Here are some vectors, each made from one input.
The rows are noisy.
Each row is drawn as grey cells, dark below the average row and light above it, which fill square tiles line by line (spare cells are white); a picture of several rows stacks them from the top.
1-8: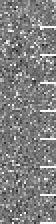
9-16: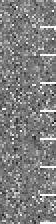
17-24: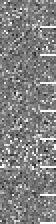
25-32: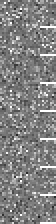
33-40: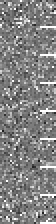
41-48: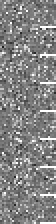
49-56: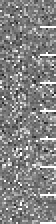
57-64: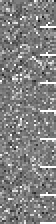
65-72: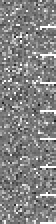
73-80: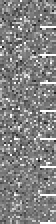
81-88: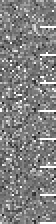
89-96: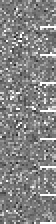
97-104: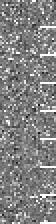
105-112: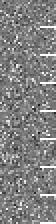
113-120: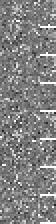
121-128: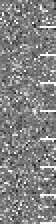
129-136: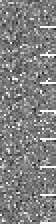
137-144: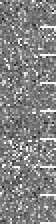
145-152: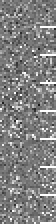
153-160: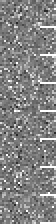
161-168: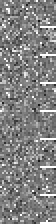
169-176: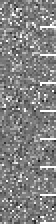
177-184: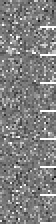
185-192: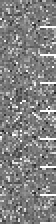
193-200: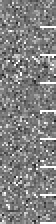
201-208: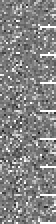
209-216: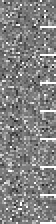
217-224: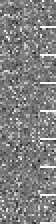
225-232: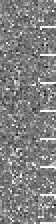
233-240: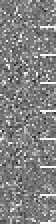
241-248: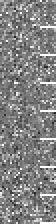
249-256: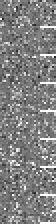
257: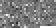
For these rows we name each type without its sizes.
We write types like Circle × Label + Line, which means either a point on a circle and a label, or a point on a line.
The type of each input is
Bool × Bool × Bool × Bool + Line × (Tree + Unit).
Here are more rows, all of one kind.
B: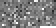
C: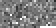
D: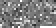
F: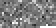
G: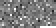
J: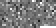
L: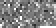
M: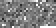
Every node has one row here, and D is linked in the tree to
C.
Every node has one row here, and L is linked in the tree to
G.
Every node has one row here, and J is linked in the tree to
M.
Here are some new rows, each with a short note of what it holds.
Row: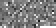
a point on a line
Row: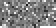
a point on a line
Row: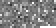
four true/false values
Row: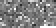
a point on a line and a node of a tree
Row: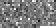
a point on a line and a node of a tree
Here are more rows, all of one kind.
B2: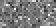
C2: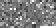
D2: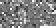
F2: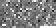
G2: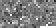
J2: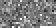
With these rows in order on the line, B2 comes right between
C2 and F2.
